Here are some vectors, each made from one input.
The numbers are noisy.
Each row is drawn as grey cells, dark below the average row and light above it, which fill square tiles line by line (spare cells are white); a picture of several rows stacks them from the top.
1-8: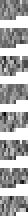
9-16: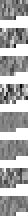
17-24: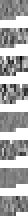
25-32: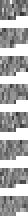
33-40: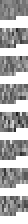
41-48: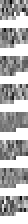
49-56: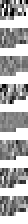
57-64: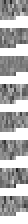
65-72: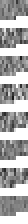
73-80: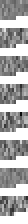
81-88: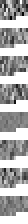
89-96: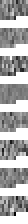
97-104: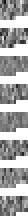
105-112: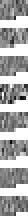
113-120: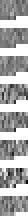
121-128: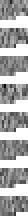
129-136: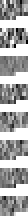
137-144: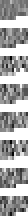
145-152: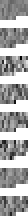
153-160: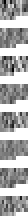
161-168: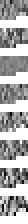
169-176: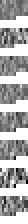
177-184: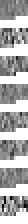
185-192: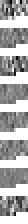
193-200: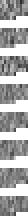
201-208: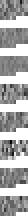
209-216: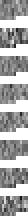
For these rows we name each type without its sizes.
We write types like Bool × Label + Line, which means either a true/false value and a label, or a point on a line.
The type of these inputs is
Bool × Tree.
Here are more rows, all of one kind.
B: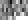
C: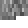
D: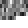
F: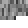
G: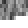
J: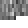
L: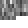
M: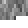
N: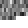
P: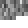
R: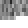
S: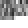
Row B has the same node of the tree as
P and S.
